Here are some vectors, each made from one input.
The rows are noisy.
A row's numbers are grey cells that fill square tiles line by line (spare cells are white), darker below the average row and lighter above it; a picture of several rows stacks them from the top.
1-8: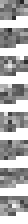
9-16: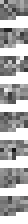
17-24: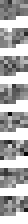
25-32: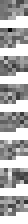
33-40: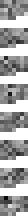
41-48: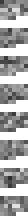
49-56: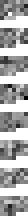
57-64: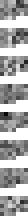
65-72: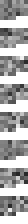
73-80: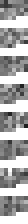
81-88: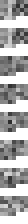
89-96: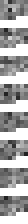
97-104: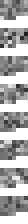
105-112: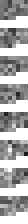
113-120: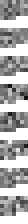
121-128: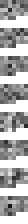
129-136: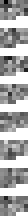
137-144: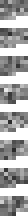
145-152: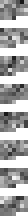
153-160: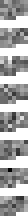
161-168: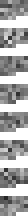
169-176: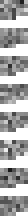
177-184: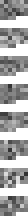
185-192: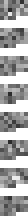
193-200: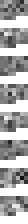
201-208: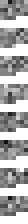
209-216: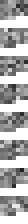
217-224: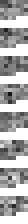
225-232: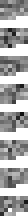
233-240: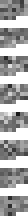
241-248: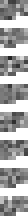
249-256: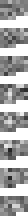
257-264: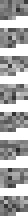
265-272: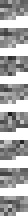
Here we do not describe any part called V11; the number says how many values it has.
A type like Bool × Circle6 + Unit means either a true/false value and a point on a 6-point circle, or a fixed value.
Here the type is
Bool × (Line6 + Line7) + V11 × V11.
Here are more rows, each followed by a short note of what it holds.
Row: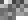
two values of V11
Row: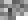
a point on a 7-point line and a true/false value
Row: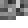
two values of V11
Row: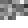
two values of V11
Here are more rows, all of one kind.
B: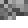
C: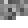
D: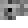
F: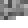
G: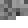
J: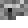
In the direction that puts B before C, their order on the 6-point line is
B, J, G, D, F, C.
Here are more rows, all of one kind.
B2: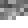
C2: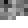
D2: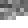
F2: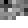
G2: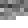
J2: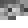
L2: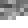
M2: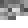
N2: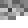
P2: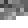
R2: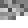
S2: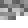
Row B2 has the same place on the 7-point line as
L2, N2, R2 and S2.
